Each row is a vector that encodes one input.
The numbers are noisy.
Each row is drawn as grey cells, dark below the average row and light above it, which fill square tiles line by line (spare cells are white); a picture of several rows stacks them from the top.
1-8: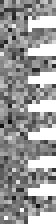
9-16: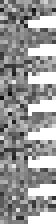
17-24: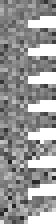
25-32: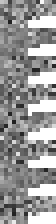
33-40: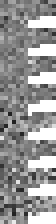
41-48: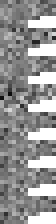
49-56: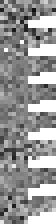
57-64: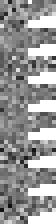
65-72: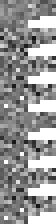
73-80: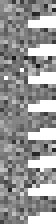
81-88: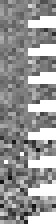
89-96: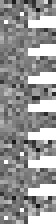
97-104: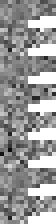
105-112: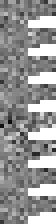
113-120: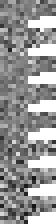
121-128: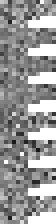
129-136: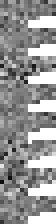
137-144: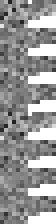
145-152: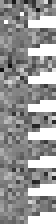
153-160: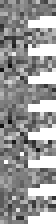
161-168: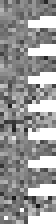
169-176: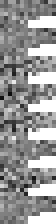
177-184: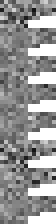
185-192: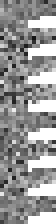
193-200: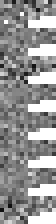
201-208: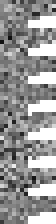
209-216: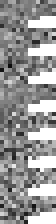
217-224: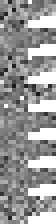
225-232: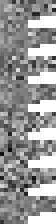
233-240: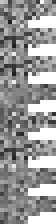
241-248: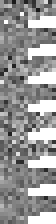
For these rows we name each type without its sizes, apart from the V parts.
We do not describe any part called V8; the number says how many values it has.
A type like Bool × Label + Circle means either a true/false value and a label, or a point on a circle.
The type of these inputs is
Bool × Circle + V8.
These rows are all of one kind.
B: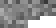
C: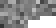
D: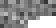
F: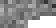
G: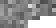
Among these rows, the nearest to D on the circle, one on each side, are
B and F.
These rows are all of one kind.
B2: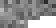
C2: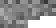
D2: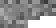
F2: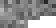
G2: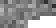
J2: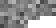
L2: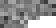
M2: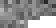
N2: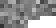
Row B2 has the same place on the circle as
F2 and M2.
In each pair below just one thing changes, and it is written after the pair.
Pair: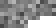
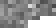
the true/false value
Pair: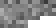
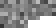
the true/false value
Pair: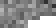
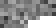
the true/false value
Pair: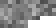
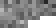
the place on the circle
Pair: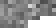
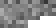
the place on the circle
